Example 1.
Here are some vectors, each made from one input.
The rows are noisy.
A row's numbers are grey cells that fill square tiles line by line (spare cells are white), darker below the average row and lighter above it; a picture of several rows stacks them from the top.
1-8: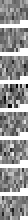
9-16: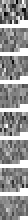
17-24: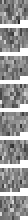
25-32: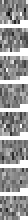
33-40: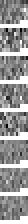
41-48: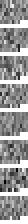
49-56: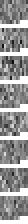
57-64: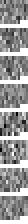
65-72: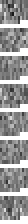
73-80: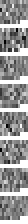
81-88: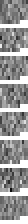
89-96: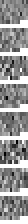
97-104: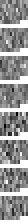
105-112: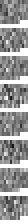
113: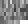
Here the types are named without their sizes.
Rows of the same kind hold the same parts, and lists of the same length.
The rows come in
3 kinds.
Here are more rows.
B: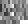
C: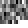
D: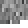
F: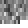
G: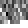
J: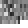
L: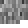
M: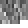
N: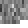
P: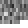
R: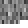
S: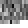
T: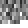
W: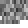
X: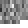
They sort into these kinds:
B, D, L, N, R, W, X
C
F, G, J, M, P, S, T

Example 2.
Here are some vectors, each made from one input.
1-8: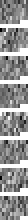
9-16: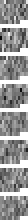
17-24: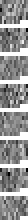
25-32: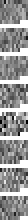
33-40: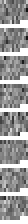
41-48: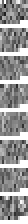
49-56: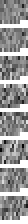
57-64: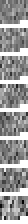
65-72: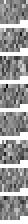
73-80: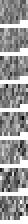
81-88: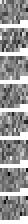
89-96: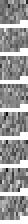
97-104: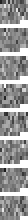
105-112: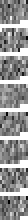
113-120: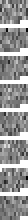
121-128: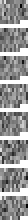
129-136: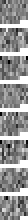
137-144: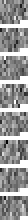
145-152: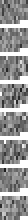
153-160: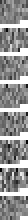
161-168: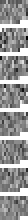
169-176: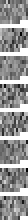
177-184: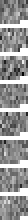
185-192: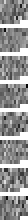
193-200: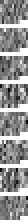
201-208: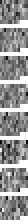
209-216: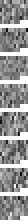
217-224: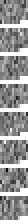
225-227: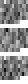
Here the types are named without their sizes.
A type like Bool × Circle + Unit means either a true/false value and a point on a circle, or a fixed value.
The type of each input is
(Bool × Bool × Bool × Bool × Bool + Unit) × Line.
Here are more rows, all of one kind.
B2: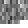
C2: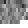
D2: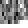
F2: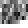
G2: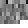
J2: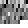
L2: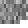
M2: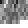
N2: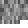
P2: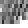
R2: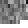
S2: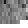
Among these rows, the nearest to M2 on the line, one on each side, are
B2 and D2.
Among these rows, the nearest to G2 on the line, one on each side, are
J2 and R2.
